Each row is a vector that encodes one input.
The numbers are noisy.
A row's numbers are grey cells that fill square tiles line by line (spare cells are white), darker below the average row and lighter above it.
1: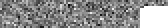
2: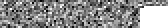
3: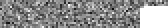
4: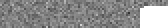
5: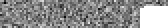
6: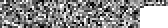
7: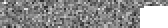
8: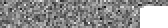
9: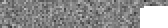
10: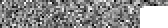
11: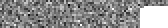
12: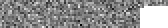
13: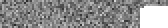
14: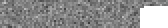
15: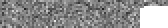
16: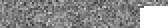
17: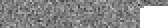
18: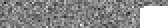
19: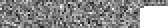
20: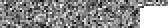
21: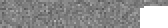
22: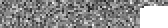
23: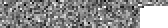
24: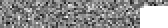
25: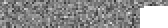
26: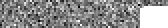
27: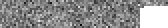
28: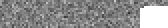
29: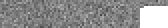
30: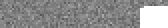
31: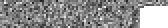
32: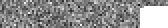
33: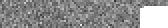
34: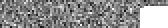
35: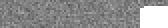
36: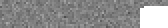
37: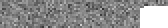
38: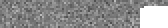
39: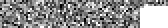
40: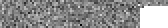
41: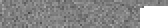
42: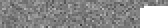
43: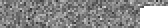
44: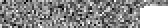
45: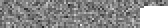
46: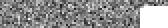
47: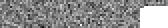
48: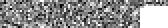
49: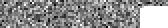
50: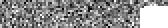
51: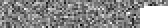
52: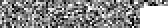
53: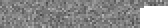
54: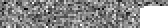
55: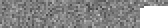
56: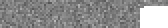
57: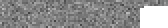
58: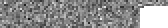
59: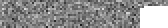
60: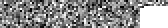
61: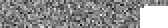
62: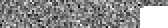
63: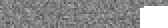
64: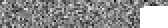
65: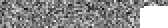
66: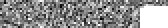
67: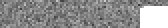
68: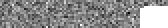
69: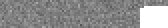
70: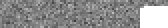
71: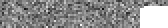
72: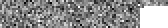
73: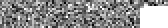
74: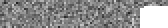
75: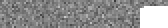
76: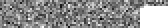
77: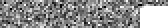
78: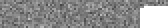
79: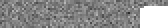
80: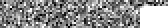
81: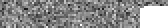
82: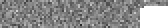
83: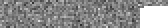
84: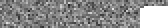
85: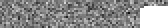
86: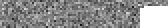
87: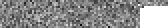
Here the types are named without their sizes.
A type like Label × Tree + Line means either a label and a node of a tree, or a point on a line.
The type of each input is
(Bool × Bool × Bool + Line) × Line.
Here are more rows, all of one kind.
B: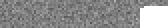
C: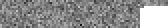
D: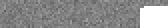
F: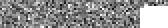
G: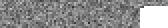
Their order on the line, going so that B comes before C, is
G, F, B, C, D.
